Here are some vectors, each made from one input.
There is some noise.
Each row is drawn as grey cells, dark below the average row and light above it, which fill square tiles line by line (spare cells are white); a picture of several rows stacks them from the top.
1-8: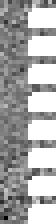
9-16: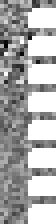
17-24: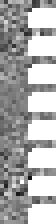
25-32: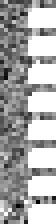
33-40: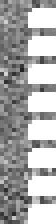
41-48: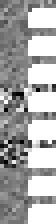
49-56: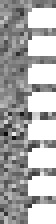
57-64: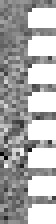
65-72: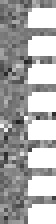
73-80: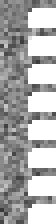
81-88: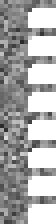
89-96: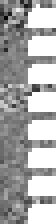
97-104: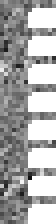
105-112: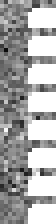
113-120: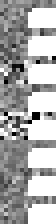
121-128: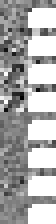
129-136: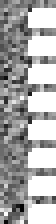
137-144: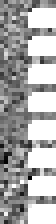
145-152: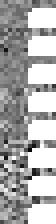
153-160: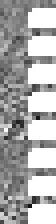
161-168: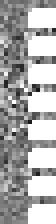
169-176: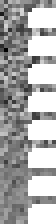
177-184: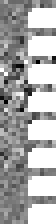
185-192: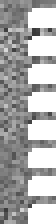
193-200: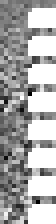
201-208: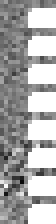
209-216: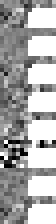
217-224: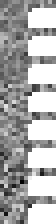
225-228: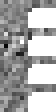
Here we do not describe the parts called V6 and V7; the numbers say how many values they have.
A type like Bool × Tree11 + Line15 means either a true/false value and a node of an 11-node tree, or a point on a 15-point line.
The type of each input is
(Bool × Bool × Bool × Bool + V6) × Line4 × V7 + Circle9.
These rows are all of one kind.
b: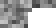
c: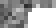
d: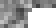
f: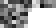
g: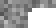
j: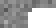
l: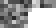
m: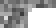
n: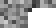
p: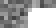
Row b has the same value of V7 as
c, j and p.
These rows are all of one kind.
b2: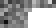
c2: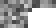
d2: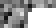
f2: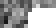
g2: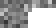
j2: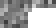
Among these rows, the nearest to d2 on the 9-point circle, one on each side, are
b2 and j2.
